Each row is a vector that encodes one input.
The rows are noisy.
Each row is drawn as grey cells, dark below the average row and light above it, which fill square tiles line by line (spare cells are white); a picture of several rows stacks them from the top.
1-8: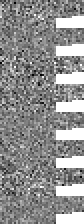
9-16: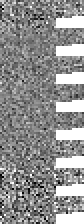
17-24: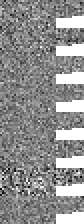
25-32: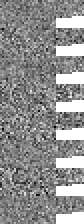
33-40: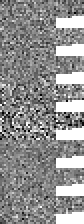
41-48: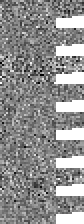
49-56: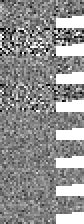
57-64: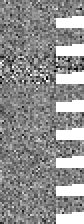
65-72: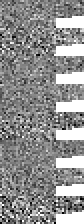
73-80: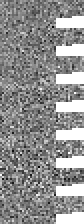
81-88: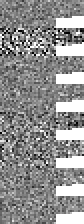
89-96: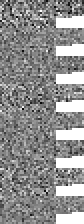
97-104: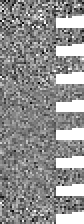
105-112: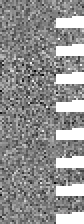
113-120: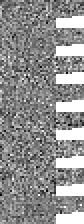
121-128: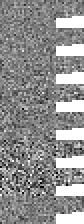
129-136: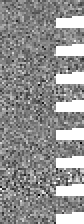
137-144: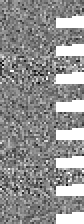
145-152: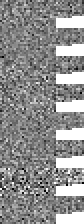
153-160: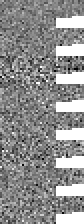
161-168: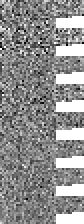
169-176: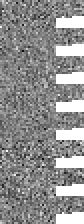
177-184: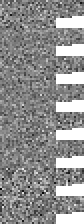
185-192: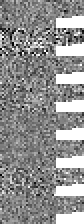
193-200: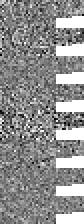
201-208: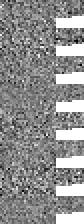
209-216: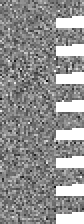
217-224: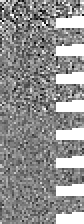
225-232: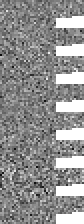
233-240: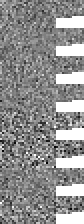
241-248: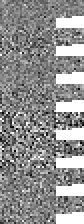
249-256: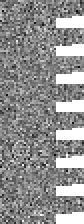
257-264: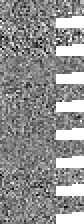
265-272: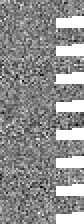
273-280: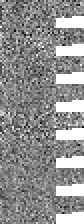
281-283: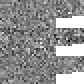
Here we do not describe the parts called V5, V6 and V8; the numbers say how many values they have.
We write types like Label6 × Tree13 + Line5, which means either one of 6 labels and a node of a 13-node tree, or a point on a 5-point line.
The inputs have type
Tree9 + Tree11 × (Tree11 + V5) + V6 × V8.
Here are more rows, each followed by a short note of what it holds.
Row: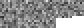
a value of V6 and a value of V8
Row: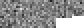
a value of V6 and a value of V8
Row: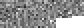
a node of a 9-node tree
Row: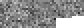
a node of an 11-node tree and a value of V5
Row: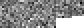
a value of V6 and a value of V8
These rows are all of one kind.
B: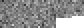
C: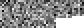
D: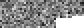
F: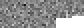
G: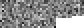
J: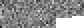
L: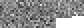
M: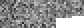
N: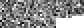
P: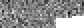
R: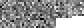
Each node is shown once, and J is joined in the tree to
D and R.
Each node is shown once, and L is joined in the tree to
G.
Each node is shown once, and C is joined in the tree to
G, N and P.
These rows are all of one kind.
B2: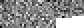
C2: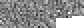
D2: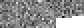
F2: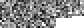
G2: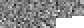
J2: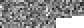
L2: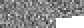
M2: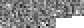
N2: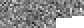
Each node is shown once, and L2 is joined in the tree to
B2 and C2.
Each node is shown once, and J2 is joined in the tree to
F2.
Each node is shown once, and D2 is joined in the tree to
B2, G2 and N2.
